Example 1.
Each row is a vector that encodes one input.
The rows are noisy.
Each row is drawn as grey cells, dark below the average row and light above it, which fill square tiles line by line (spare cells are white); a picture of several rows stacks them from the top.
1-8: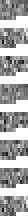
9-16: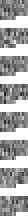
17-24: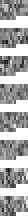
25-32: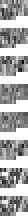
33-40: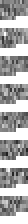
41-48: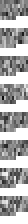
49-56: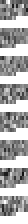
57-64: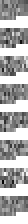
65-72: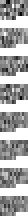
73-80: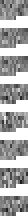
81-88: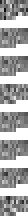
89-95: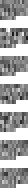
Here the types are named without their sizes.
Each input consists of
a point on a line.
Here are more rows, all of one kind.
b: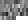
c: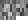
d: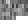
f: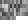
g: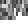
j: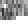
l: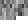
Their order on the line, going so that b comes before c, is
j, f, g, b, c, l, d.
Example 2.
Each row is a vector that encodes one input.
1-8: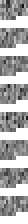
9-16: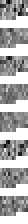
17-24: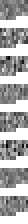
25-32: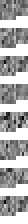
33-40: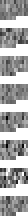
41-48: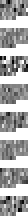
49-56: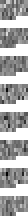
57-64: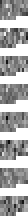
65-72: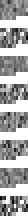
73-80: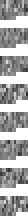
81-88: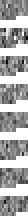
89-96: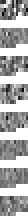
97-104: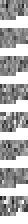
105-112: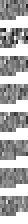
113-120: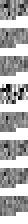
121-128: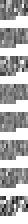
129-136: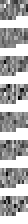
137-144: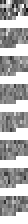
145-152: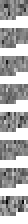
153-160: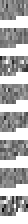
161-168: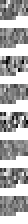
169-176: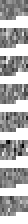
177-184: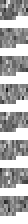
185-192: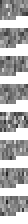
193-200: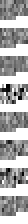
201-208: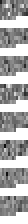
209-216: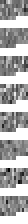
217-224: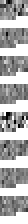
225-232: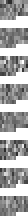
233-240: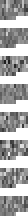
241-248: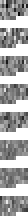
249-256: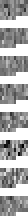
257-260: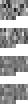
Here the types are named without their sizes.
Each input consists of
a point on a line.
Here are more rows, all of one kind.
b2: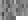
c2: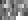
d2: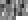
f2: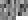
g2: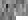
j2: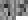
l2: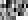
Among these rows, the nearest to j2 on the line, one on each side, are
b2 and f2.
